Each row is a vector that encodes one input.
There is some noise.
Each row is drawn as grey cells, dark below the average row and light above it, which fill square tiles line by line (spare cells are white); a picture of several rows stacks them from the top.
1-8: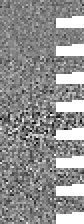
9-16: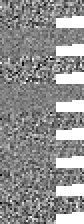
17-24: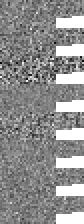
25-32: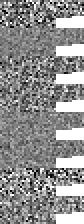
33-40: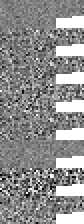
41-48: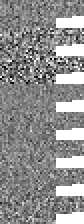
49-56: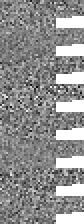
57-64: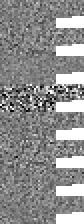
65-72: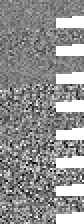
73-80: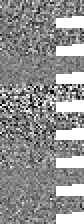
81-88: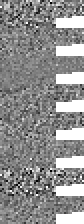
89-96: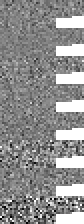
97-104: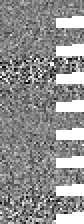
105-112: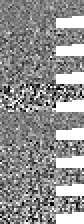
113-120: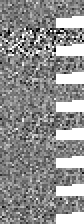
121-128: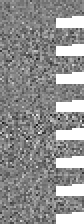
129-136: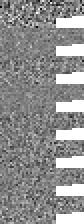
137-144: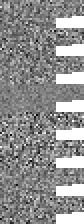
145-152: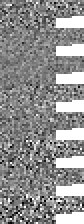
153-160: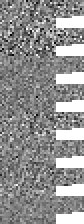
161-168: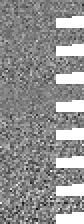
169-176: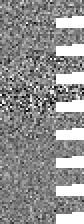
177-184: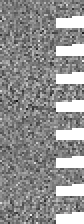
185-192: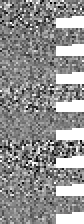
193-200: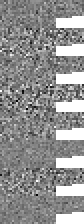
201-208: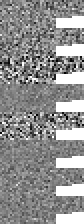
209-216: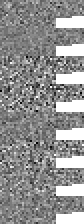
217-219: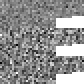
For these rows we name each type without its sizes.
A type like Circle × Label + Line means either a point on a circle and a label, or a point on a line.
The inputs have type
Circle × (Circle + Line).
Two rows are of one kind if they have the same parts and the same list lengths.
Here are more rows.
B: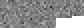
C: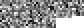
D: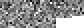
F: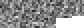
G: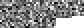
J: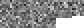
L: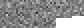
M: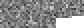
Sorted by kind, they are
B, F, J, L
C, D, G, M

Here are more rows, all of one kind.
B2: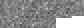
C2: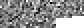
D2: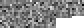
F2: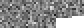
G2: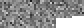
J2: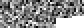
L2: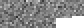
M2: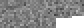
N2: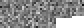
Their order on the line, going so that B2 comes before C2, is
B2, N2, C2, J2, M2, F2, G2, L2, D2.
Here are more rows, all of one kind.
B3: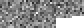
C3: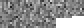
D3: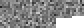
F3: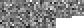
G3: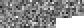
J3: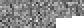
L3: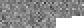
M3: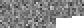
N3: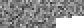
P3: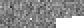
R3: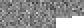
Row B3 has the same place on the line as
D3, N3 and R3.
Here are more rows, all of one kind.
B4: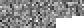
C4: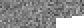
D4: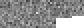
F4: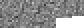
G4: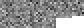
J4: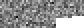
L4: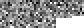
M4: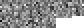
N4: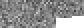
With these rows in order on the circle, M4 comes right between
L4 and N4.
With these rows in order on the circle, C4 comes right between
D4 and G4.
